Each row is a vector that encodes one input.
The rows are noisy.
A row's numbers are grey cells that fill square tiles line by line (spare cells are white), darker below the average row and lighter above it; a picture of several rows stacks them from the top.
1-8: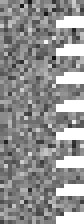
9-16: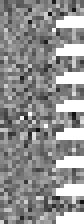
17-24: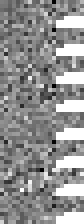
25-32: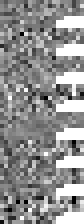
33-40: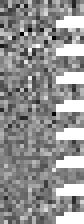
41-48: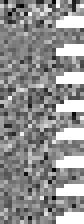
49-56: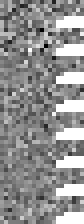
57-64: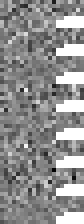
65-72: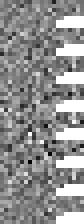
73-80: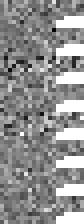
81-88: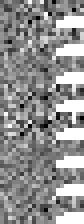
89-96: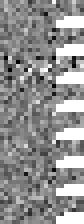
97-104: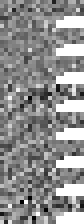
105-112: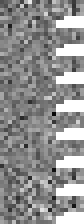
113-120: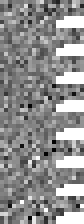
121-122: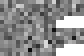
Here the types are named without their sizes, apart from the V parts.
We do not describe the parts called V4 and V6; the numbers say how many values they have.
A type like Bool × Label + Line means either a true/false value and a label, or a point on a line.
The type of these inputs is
(Bool × Bool × Bool + V6) × Line × V4.
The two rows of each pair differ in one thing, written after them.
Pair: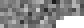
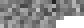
the value of V4
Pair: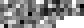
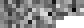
the value of V4
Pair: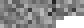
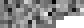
the value of V6
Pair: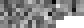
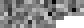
the value of V4
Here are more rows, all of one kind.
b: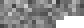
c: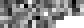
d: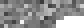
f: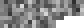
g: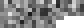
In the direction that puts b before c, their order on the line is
d, b, f, g, c.
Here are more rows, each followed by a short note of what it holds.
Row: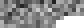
a point on a line, a value of V4 and a value of V6
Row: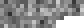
a point on a line, three true/false values and a value of V4
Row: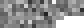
a point on a line, three true/false values and a value of V4
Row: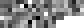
a point on a line, three true/false values and a value of V4
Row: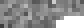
a point on a line, three true/false values and a value of V4
